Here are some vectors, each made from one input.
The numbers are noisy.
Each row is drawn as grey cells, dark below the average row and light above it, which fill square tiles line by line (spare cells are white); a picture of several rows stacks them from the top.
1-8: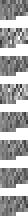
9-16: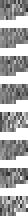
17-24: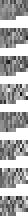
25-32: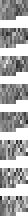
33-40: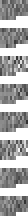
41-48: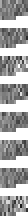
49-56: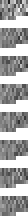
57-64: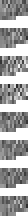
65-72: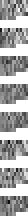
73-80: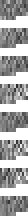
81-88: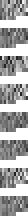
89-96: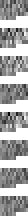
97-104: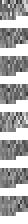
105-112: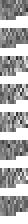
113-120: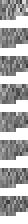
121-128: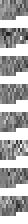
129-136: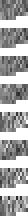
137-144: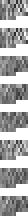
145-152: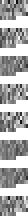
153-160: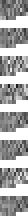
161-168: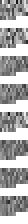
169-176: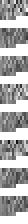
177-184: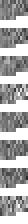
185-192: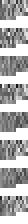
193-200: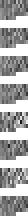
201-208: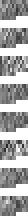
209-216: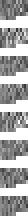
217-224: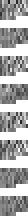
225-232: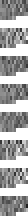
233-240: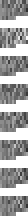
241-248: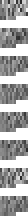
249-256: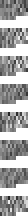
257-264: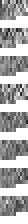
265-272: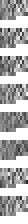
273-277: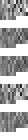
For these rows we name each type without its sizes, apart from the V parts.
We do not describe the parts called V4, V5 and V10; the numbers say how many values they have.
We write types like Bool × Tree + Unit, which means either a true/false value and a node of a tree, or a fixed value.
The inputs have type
Bool × (Circle + Unit) × Label × V4 + V5 × V10.
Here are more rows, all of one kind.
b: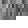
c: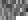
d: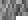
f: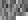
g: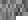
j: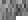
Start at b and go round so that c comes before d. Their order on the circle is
b, g, j, f, c, d.
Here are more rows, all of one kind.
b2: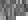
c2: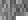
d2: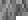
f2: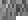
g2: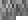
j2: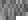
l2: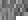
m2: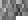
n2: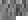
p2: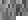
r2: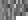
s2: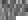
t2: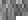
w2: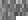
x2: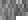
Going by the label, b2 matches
d2, f2, n2 and p2.
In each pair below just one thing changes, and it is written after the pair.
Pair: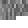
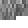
the value of V4
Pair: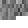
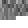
the value of V4
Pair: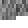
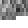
the true/false value
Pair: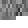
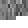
the value of V4
